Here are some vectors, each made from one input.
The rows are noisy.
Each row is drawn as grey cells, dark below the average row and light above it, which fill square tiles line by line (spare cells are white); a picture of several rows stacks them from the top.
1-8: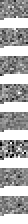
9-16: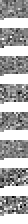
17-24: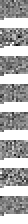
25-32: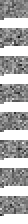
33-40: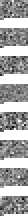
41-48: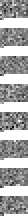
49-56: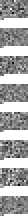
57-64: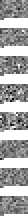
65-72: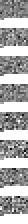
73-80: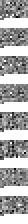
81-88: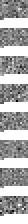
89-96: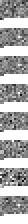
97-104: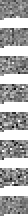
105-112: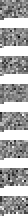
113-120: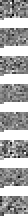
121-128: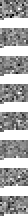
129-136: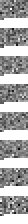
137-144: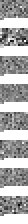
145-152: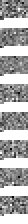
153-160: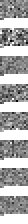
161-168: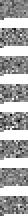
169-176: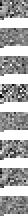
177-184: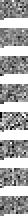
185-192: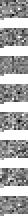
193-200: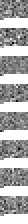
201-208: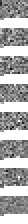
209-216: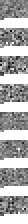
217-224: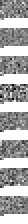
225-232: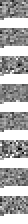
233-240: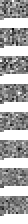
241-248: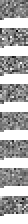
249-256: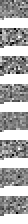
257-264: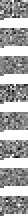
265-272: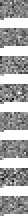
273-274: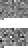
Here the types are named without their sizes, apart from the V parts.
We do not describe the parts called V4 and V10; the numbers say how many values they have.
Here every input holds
a value of V4, together with a list of items, each either a point on a line, or a true/false value and a value of V10.
